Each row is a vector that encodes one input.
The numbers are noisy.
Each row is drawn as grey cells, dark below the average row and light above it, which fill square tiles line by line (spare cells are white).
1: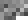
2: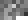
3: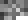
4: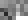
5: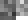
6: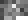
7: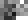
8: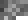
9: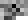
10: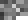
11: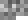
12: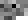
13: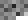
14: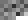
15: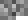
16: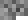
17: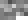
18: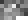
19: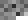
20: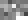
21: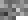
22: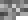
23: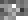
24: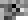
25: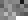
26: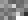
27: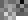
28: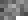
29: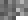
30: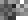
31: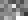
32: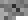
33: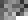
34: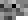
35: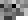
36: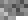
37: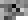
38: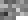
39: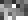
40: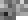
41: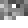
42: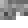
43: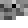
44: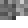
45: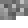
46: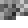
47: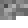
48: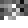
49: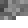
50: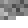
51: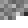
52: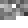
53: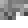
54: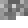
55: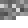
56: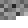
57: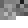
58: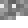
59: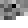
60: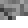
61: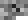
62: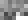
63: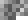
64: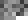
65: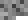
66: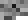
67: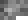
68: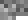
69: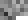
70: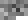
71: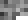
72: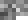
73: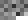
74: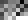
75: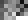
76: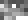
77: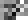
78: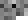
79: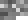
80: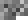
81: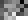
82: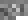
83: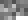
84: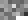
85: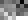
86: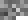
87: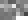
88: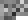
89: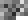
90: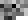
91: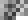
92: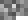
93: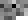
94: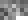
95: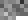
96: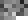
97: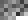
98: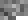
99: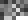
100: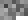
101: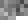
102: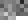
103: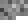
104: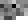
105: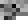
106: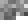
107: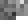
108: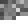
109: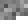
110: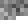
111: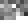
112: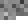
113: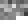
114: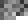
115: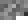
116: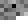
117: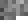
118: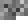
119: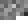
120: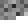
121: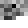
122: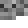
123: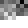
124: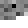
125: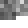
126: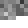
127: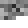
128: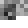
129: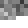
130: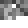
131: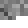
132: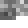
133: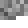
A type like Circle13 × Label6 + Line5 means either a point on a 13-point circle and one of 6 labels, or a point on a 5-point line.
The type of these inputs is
Line8 × List2(Line6).
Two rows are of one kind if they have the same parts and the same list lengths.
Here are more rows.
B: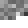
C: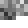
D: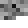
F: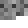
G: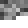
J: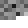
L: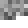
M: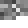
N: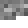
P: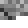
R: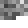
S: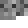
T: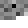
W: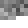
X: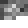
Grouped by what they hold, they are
B, C, L, M, P
D, F, J, S, T, W
G, N, R, X

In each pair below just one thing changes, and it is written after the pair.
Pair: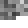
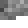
the place on the 8-point line
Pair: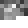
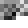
the place on the 6-point line in item 1 of the list
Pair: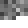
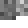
the place on the 6-point line in item 1 of the list
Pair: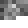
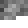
the place on the 6-point line in item 1 of the list
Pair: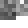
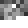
the place on the 8-point line
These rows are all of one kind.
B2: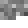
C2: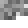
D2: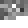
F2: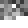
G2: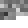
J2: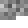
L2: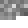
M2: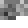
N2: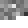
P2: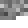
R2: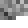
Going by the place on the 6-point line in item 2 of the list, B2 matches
D2, J2 and L2.
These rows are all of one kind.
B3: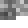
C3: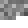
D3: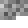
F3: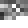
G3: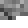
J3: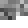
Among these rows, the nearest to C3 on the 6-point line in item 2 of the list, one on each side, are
D3 and J3.
